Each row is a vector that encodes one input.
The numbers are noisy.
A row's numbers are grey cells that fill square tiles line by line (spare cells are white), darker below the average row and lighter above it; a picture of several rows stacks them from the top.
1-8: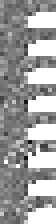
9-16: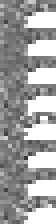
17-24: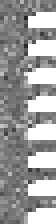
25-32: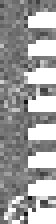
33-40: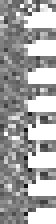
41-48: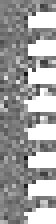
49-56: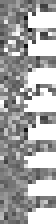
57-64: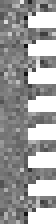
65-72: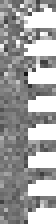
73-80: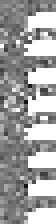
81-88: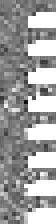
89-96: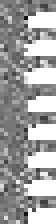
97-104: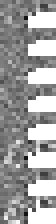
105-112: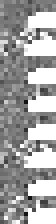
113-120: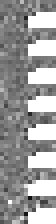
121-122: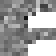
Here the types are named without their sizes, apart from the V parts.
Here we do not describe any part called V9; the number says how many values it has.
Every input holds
a label, together with either a point on a line, or a value of V9.
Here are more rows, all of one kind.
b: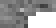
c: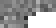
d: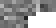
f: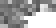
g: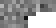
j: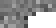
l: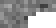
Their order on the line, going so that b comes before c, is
b, l, d, g, c, j, f.
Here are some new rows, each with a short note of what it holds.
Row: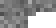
a label and a point on a line
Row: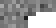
a label and a point on a line
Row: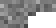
a label and a value of V9
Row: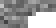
a label and a point on a line
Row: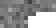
a label and a value of V9
